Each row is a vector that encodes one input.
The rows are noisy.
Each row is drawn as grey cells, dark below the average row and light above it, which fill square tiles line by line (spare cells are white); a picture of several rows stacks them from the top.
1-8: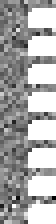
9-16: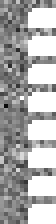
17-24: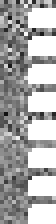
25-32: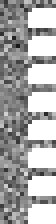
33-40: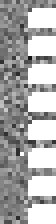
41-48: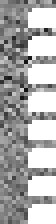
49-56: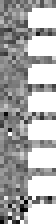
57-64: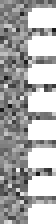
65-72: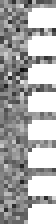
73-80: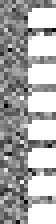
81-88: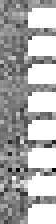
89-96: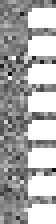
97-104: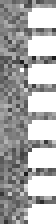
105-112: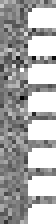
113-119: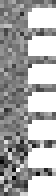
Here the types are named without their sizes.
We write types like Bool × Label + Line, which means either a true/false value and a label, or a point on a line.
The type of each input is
(Bool × Bool × Bool × Bool × Line + Circle) × Label.
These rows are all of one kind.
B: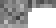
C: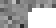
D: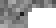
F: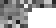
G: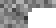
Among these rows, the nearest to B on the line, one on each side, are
C and G.
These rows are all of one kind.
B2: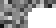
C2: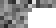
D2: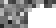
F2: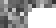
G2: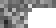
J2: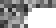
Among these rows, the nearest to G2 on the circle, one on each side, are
C2 and F2.
